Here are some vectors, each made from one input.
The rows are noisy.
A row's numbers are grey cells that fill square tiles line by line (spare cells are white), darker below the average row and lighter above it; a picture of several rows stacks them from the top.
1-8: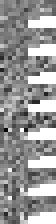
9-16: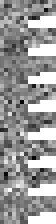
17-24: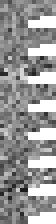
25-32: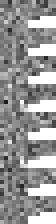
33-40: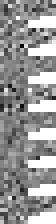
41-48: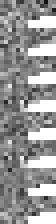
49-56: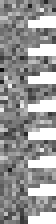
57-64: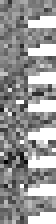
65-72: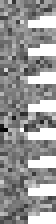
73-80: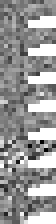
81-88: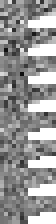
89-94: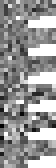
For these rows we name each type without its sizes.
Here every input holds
a list of points on a circle.
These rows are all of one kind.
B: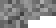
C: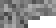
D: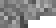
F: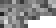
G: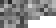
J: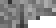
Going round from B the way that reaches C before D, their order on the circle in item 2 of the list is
B, J, G, C, D, F.
